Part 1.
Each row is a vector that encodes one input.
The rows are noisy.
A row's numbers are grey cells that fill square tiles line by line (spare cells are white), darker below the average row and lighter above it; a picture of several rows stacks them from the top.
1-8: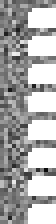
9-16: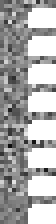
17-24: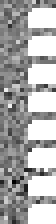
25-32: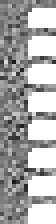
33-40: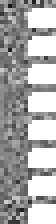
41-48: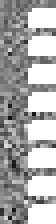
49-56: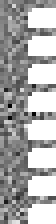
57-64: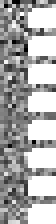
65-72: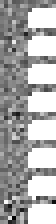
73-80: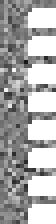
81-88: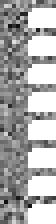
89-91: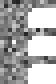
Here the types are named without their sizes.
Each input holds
a list of points on a line.
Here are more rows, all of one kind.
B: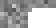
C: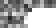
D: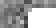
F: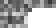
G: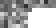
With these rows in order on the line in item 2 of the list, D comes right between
F and G.
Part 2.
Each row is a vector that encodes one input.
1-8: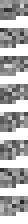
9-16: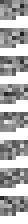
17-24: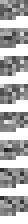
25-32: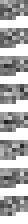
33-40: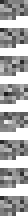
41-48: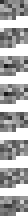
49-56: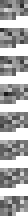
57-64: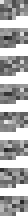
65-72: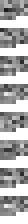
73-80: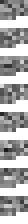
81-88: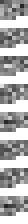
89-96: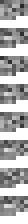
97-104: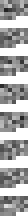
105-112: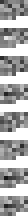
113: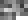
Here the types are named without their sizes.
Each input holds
a point on a line and a true/false value.
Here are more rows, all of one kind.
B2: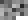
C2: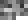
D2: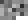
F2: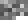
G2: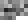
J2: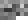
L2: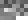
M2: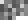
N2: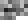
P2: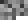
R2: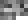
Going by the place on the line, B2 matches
D2, G2 and N2.
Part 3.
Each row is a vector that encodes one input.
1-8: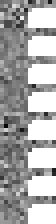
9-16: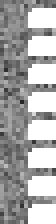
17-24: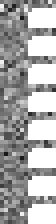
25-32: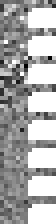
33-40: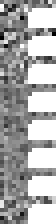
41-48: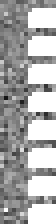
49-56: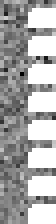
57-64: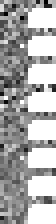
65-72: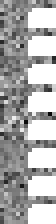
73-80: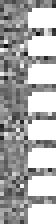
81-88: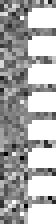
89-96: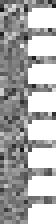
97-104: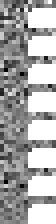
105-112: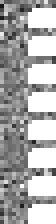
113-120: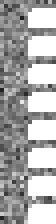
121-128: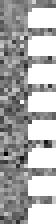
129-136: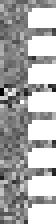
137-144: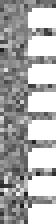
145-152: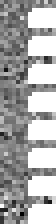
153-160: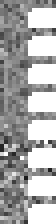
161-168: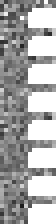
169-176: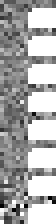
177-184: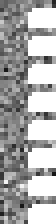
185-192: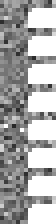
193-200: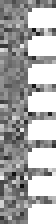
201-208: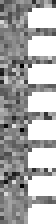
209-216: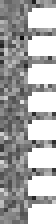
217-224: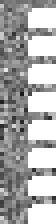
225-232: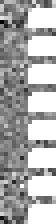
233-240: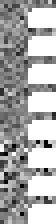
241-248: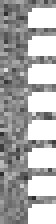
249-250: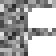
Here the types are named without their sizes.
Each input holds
a point on a circle and a true/false value.
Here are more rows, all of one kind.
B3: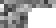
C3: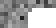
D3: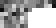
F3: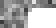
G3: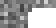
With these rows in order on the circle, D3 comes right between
B3 and C3.
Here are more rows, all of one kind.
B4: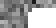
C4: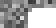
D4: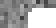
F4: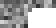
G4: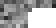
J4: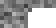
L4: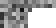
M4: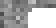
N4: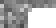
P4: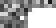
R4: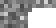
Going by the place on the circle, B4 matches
C4, F4 and N4.
